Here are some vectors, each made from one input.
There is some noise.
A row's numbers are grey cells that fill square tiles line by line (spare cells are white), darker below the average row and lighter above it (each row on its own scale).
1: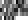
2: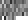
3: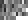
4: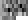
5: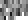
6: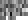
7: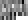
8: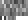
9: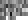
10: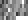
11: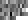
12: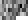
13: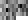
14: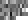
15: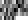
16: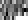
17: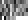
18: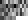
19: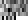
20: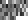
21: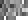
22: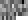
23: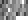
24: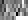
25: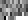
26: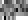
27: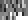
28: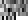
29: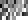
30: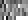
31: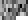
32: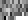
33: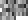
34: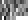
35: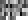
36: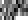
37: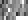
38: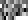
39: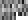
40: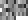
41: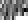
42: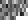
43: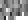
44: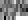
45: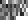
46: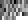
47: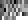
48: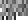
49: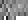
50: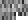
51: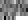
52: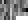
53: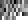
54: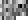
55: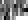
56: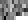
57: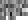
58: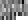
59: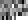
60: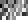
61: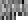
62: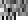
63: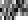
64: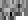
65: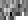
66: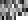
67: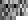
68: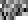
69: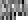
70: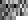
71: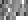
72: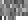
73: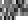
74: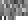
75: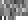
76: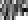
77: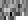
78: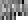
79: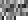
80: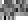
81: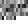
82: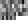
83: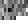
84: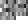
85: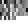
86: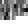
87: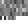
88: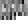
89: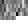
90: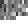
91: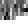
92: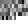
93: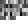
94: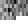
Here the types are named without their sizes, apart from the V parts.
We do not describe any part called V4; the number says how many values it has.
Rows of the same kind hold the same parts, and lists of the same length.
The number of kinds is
2.
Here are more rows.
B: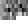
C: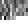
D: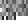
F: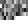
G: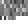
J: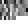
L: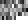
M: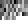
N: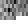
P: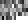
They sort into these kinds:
B, D, M, N
C, F, G, J, L, P

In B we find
a label and a value of V4.
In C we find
a label and a point on a line.
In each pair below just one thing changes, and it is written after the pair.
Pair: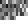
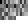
the place on the line
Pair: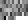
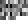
the label
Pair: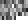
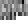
the place on the line
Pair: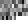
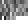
the label
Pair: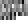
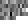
the label
